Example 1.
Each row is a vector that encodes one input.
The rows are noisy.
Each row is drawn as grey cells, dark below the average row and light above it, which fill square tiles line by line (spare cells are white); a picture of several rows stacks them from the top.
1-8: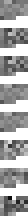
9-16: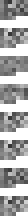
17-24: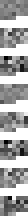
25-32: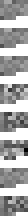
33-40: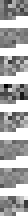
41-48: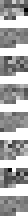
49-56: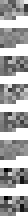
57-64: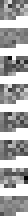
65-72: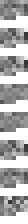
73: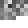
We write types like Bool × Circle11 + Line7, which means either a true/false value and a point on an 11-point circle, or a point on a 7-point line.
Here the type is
Tree9.
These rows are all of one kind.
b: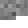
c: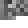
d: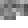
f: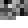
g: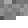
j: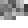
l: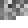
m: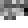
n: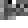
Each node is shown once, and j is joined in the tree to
d.
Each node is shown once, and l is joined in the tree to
g.
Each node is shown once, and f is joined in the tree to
c.
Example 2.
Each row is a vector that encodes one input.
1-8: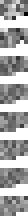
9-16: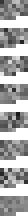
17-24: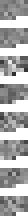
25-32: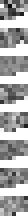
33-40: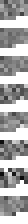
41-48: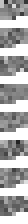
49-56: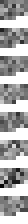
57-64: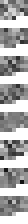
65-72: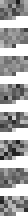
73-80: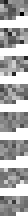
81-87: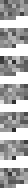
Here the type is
Line14.
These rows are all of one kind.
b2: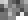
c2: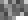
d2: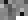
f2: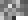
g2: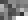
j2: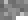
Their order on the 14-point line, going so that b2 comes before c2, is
f2, d2, g2, j2, b2, c2.
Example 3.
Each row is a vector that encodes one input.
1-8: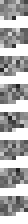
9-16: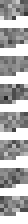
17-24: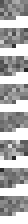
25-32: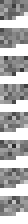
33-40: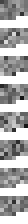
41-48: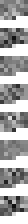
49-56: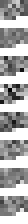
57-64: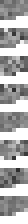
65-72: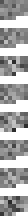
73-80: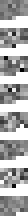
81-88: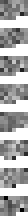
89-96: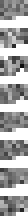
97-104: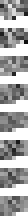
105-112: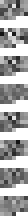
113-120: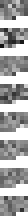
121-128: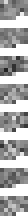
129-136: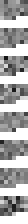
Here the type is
Line14.
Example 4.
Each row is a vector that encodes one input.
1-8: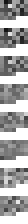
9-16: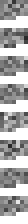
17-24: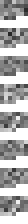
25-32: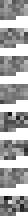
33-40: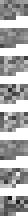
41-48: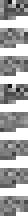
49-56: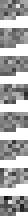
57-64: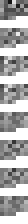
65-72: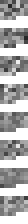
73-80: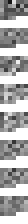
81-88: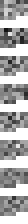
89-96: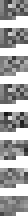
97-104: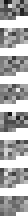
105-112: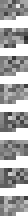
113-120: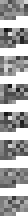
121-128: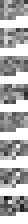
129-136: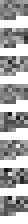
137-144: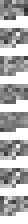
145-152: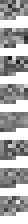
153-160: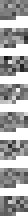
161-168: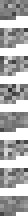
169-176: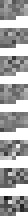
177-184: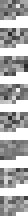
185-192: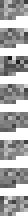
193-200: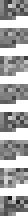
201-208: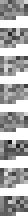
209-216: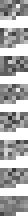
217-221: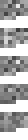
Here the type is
Tree16.
